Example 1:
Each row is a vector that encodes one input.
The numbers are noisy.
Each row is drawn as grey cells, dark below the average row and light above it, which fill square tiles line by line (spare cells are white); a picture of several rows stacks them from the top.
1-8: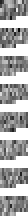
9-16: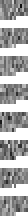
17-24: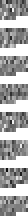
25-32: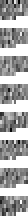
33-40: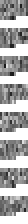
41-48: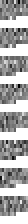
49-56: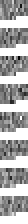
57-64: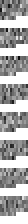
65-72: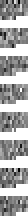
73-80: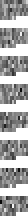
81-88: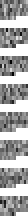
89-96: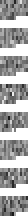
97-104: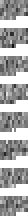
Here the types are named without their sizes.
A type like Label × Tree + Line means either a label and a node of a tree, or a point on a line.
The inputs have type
Label × (Line + Tree).
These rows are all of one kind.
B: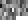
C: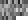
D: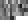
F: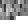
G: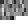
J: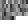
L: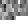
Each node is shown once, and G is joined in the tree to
C and F.
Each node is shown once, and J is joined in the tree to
D.
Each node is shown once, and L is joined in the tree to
B and F.
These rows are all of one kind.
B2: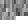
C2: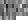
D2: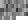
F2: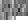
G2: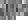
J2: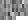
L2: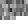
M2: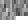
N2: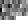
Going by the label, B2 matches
J2 and M2.
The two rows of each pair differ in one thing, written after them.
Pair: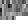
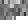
the label
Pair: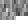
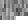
the place on the line
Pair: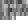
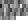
the place on the line
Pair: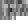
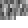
the place on the line
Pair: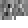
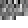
the label
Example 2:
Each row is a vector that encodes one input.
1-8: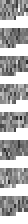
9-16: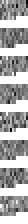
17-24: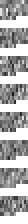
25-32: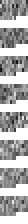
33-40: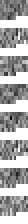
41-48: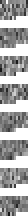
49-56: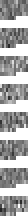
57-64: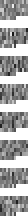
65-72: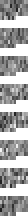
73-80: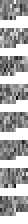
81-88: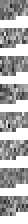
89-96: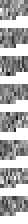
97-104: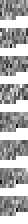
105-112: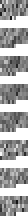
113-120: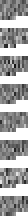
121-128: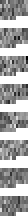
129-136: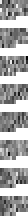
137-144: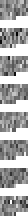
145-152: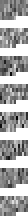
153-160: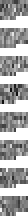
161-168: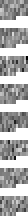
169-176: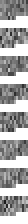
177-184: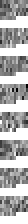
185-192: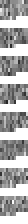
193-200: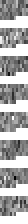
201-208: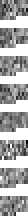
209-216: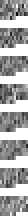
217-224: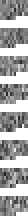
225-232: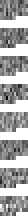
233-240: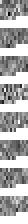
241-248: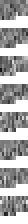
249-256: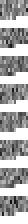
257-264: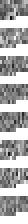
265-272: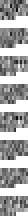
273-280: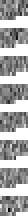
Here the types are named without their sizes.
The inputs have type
Circle + Line + Tree.
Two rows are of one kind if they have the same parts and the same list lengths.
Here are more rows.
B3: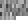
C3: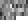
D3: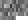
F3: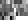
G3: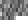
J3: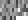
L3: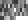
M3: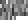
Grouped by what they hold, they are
B3, F3, L3
C3, J3, M3
D3, G3

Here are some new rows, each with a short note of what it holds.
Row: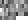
a node of a tree
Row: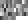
a node of a tree
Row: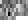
a node of a tree
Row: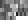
a node of a tree
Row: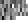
a node of a tree
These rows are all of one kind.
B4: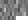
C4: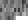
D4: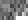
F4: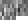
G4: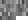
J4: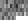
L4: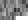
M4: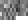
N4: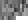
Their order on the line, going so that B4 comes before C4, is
M4, J4, G4, B4, F4, D4, N4, C4, L4.
